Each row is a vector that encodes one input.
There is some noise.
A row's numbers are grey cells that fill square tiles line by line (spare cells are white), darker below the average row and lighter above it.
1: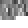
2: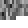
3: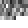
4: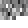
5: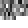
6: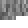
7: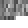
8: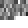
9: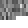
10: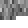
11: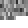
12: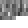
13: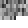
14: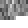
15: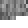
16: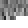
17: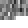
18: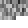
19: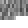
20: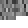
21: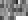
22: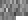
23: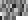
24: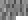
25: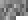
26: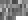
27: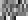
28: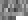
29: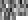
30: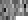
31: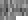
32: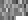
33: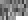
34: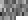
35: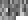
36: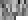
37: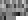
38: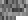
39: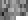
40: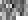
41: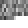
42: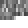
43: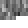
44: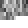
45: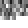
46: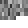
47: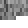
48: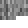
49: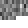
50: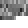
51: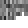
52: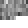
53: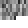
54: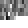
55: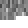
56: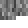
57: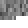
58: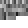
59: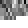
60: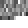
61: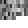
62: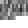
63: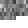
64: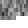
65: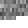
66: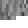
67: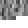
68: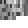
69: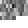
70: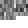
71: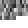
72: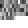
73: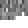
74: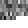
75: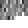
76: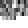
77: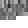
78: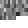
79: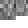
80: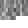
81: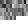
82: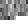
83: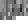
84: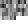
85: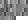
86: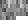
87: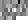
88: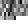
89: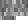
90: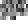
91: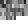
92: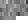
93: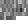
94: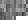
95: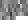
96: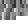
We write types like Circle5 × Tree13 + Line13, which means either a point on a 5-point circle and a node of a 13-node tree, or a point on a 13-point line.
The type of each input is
(Bool × Bool × Bool + Unit) × Label9 + Line6.
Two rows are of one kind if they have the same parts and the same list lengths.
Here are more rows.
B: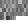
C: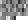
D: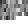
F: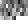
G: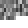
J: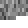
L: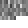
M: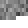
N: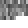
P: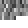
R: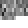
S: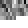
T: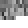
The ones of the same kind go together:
B, D, G, L, N, R, T
C, F, P, S
J, M

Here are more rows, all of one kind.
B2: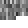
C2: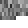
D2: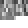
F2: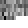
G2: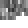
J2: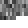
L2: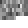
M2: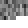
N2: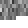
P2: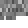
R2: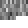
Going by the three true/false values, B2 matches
C2, N2 and P2.
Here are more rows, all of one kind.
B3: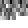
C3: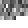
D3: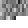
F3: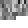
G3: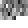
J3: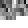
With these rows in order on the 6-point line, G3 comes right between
C3 and D3.
